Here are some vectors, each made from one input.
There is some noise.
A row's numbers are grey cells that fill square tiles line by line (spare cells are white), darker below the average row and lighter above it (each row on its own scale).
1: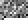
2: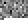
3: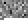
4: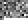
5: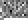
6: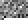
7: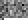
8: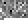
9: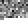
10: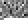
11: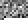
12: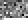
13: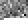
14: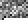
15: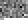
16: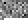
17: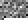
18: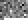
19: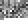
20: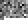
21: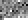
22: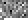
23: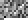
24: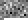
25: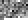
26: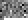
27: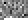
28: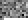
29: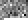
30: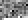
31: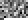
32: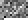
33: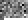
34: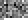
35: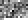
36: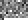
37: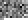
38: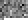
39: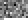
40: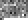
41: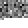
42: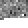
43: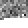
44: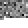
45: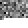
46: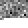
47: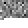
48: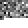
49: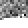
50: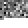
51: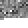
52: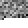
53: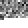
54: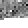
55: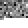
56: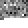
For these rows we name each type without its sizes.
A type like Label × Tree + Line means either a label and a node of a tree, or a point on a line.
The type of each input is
Bool × Line.
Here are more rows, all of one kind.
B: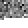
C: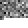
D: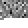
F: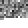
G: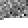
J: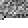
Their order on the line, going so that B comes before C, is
J, D, G, F, B, C.
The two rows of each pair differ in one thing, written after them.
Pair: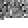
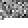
the place on the line
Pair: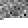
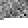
the true/false value
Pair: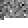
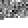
the place on the line
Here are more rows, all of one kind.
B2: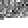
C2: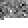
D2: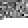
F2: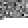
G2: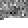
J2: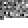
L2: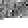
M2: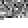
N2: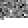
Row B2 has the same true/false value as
J2 and M2.
